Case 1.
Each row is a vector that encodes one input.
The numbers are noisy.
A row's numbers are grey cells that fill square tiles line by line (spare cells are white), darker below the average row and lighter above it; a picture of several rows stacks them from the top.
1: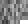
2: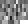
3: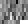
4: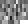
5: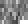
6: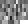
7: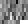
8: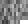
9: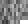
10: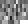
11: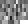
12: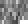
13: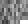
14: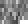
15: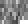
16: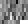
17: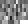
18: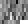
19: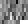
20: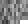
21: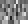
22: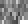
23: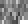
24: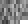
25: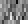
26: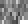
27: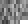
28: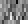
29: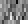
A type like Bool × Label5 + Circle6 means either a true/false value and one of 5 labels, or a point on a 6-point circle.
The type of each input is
Line4.
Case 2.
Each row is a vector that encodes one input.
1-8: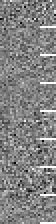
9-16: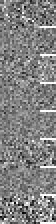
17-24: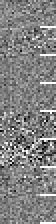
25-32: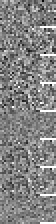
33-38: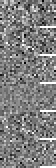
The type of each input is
Line8.
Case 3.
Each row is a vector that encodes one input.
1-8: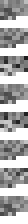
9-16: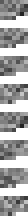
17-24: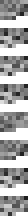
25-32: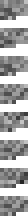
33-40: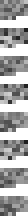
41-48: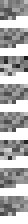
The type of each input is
Line7.
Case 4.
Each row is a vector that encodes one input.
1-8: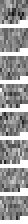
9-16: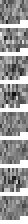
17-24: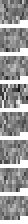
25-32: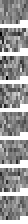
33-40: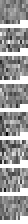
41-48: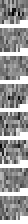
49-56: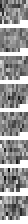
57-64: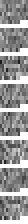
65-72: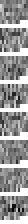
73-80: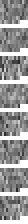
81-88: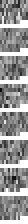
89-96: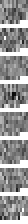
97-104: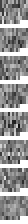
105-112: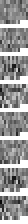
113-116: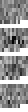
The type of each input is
Line10.
